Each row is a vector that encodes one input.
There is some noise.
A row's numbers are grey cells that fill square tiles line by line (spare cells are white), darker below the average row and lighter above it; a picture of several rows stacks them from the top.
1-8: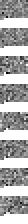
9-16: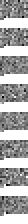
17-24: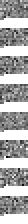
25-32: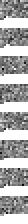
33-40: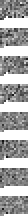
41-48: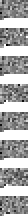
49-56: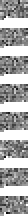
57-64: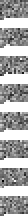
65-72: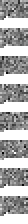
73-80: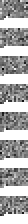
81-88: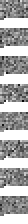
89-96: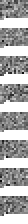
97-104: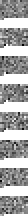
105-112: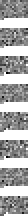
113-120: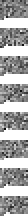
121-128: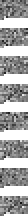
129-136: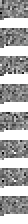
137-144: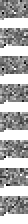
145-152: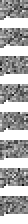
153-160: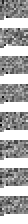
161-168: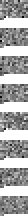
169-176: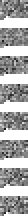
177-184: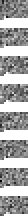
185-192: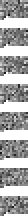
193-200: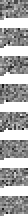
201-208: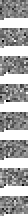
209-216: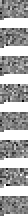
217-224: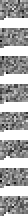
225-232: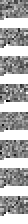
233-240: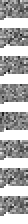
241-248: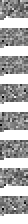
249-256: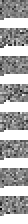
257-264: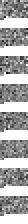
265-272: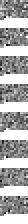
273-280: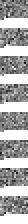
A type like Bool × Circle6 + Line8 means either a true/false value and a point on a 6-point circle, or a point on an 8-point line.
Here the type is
Bool × Tree11 + Tree13 + Unit.
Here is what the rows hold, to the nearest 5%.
About 5% of them hold a fixed value. About 35% of them hold a node of an 11-node tree and a true/false value. The rest hold a node of a 13-node tree.
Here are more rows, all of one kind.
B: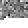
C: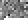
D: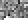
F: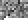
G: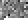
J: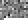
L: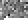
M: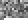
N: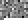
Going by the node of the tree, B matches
C, G and L.
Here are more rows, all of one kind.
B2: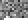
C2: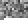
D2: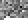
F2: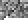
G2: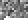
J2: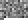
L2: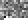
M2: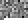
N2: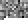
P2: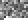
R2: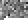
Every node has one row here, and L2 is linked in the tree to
P2.
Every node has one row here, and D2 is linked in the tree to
B2.
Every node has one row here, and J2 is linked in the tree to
C2.
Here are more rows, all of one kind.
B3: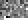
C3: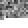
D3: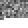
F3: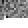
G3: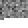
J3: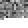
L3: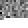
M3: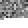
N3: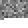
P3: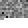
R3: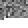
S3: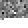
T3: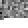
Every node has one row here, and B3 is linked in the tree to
L3.
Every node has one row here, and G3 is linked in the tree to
D3, F3, L3, N3, R3 and T3.
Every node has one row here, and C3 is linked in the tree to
D3.
